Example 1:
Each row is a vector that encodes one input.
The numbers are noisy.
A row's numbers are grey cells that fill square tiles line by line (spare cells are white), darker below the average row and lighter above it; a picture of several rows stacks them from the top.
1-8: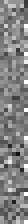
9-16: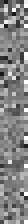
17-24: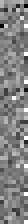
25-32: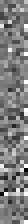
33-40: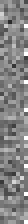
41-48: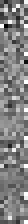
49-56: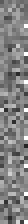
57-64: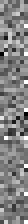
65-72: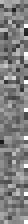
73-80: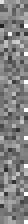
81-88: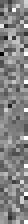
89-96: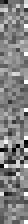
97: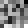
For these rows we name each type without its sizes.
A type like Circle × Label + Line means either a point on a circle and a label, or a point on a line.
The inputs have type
Bool × Circle × (Circle + Unit).
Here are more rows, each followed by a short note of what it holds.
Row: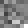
a point on each of two circles and a true/false value
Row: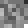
a point on each of two circles and a true/false value
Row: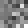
a point on each of two circles and a true/false value
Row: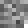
a point on a circle and a true/false value
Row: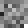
a point on a circle and a true/false value
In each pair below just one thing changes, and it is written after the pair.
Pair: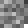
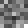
the true/false value
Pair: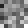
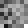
the true/false value
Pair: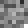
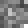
the place on one of the two circles
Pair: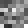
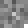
the true/false value
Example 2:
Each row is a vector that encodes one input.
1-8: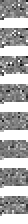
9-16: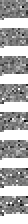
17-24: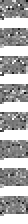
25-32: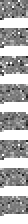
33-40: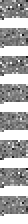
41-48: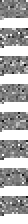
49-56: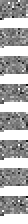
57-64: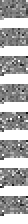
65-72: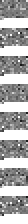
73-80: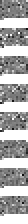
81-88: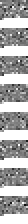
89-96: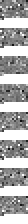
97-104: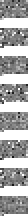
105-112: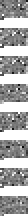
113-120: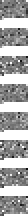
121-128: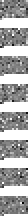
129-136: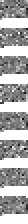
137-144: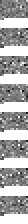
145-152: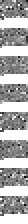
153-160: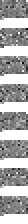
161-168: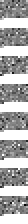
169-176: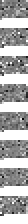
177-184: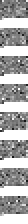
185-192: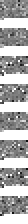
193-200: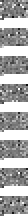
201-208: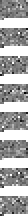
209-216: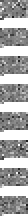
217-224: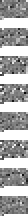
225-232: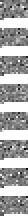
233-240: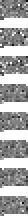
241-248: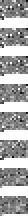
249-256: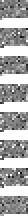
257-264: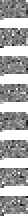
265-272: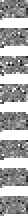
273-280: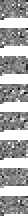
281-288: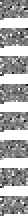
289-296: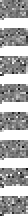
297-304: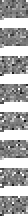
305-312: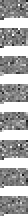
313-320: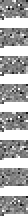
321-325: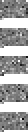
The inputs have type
Bool × Bool × Bool × Bool + Line11 + Line16.
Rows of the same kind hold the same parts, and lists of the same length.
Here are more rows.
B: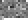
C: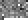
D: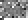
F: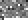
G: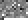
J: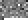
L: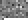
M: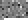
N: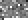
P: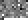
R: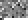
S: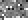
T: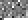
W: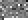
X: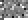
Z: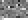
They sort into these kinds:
B, L, M, Z
C, F, G, J, N, P, S, W
D, R, T, X

